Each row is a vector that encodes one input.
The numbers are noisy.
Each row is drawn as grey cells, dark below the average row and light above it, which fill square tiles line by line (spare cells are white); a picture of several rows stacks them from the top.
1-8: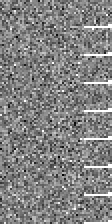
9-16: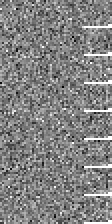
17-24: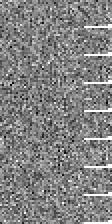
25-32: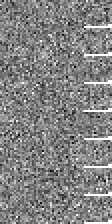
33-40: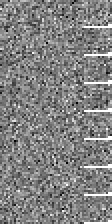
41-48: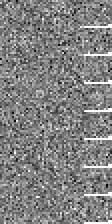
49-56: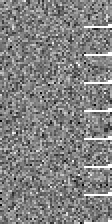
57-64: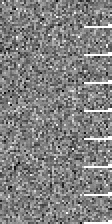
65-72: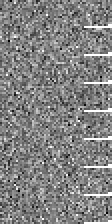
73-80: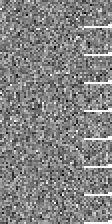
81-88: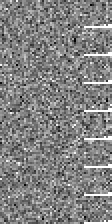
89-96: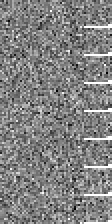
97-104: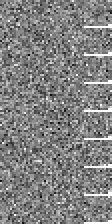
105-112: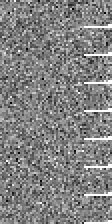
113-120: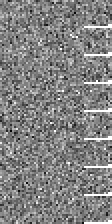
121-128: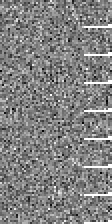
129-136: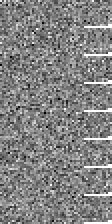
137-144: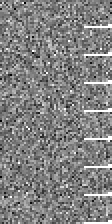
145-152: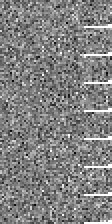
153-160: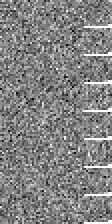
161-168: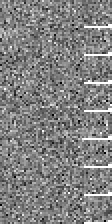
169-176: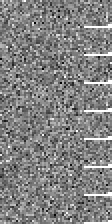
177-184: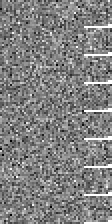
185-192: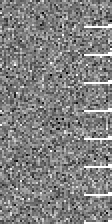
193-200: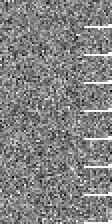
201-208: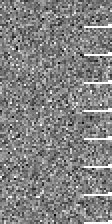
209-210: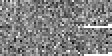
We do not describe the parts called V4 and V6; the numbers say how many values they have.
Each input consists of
a point on a 5-point circle and a value of V6, together with either three true/false values, or a value of V4.
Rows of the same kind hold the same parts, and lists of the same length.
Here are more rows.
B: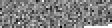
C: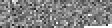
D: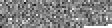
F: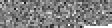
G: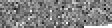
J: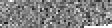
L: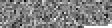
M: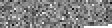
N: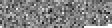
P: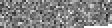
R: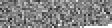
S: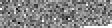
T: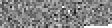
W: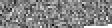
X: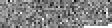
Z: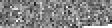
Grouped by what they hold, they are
B, D, F, G, J, N, R, W, Z
C, L, M, P, S, T, X

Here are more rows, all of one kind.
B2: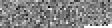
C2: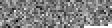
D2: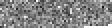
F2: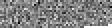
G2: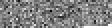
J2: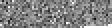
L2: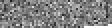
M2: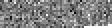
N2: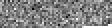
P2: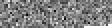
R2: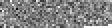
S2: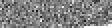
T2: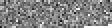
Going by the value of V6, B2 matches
J2, P2 and S2.
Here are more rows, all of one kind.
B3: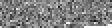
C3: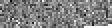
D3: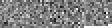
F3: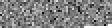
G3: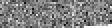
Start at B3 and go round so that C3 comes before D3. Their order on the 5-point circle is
B3, C3, G3, D3, F3.
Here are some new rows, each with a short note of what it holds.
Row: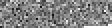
a point on a 5-point circle, a value of V4 and a value of V6
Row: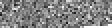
a point on a 5-point circle, a value of V4 and a value of V6
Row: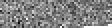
a point on a 5-point circle, a value of V4 and a value of V6
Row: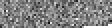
a point on a 5-point circle, a value of V4 and a value of V6
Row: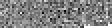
a point on a 5-point circle, three true/false values and a value of V6
